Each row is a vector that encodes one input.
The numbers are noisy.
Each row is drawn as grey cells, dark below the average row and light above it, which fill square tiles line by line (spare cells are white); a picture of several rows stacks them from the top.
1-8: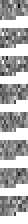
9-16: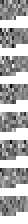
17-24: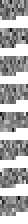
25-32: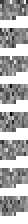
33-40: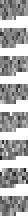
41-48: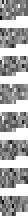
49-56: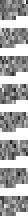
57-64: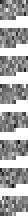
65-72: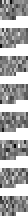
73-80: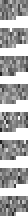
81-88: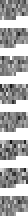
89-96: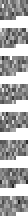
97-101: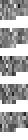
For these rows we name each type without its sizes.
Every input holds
a point on a circle and a true/false value, together with either a point on a circle, or a fixed value.
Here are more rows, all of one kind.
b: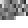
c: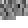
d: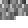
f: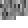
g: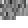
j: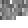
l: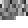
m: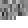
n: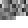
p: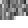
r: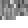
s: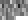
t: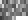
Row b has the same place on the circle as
c, g, l and n.
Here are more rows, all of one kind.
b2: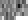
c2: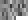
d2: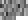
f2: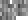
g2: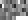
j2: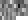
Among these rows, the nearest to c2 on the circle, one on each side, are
f2 and g2.
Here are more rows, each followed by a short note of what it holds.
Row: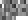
a point on a circle and a true/false value
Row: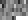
a point on each of two circles and a true/false value
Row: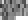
a point on a circle and a true/false value
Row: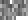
a point on a circle and a true/false value
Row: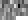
a point on a circle and a true/false value
